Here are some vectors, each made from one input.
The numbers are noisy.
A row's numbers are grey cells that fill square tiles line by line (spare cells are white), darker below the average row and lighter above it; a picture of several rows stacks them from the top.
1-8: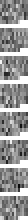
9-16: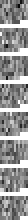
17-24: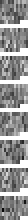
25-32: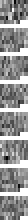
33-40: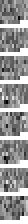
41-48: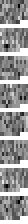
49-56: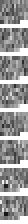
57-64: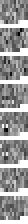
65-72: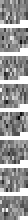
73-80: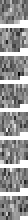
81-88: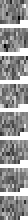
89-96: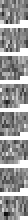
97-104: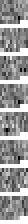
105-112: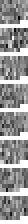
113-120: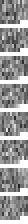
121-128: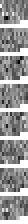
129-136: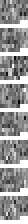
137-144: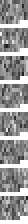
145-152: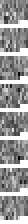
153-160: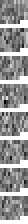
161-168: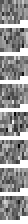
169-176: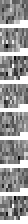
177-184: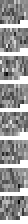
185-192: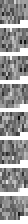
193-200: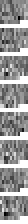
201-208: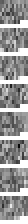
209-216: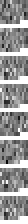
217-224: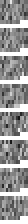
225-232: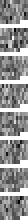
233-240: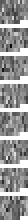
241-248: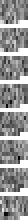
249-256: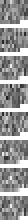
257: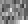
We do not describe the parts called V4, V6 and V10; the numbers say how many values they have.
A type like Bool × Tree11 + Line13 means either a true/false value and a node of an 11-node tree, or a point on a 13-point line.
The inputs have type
(Bool × Bool × Bool × V10 + V4) × V6 + List3(Line7).
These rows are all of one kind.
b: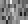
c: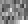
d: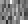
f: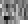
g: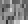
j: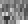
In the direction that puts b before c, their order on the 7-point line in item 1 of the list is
b, d, g, c, j, f.
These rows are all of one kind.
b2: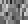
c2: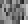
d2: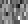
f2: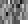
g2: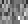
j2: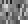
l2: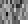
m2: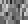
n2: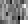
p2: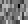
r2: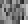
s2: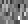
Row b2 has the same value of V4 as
j2, m2, p2 and s2.
